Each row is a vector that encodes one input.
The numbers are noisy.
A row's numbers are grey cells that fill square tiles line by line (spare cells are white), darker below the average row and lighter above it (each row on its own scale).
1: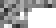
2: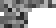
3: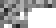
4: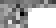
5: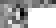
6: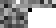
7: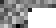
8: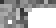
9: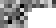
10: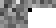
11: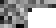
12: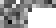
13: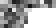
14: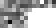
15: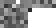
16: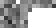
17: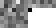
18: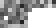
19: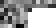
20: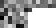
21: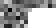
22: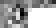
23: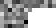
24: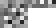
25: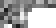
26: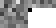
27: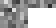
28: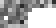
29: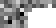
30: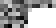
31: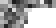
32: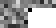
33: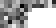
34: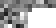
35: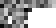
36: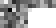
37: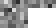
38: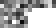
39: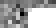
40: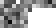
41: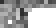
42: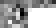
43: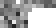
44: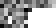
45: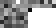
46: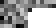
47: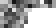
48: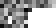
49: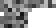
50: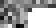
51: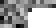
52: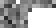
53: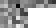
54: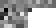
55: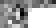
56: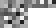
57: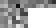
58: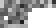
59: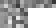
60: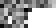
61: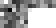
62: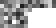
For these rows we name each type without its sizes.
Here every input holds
either a fixed value, or a label and a node of a tree.
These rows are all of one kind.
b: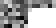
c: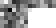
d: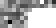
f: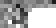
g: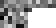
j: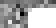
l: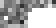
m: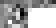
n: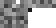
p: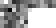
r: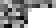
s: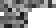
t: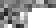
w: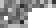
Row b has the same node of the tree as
g, m, n and r.
